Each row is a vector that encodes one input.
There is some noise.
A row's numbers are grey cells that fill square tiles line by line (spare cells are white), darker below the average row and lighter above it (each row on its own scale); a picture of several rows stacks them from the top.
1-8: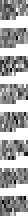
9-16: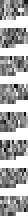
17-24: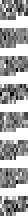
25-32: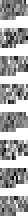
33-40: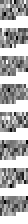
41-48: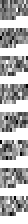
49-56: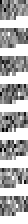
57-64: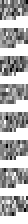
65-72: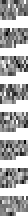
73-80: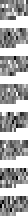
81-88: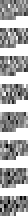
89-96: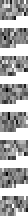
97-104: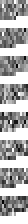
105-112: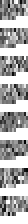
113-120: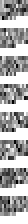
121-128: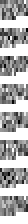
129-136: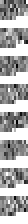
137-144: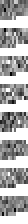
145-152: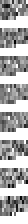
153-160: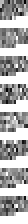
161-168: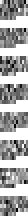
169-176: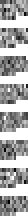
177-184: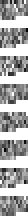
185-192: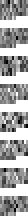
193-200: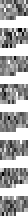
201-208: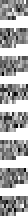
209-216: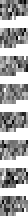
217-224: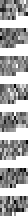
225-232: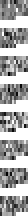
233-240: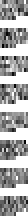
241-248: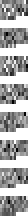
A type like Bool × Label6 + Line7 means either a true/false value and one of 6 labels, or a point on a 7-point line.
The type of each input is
Bool × Bool × Bool × Bool × (Circle13 + Unit) + Circle6.
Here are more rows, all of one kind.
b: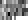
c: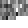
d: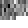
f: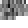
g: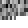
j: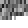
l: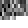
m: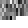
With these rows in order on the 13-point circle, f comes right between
c and j.
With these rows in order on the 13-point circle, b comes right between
d and g.
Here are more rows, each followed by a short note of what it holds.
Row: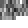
a point on a 6-point circle
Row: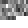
four true/false values
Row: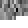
a point on a 13-point circle and four true/false values
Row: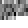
a point on a 13-point circle and four true/false values
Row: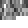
a point on a 6-point circle
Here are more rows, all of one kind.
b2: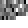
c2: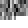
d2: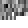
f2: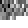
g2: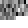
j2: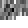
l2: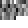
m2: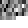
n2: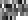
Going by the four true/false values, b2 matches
d2, g2 and m2.
